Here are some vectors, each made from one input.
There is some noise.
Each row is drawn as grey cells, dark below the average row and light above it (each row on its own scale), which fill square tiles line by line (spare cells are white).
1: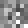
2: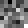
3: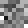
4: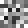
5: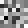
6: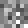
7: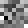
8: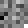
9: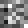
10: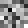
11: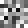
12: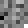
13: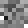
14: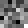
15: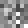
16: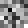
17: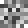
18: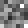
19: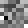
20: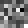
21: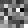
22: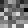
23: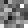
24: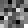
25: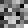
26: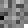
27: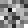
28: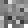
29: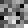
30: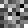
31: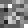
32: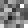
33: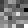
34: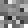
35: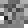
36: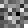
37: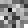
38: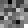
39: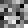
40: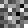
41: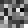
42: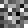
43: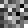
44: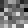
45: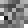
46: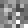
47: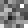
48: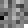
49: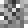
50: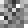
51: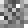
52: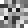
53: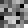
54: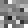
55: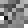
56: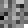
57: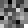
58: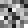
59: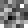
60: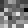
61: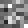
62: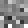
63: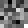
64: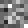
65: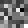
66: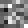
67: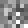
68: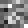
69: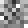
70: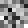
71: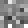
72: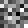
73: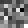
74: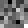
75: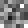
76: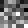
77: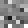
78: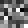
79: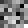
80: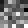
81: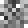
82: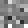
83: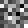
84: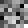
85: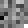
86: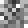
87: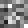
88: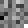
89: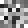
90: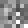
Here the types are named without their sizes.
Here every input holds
a point on a line.
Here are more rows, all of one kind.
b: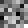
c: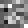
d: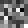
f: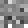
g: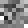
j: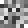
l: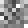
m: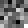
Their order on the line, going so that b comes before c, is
j, l, g, f, d, m, b, c.
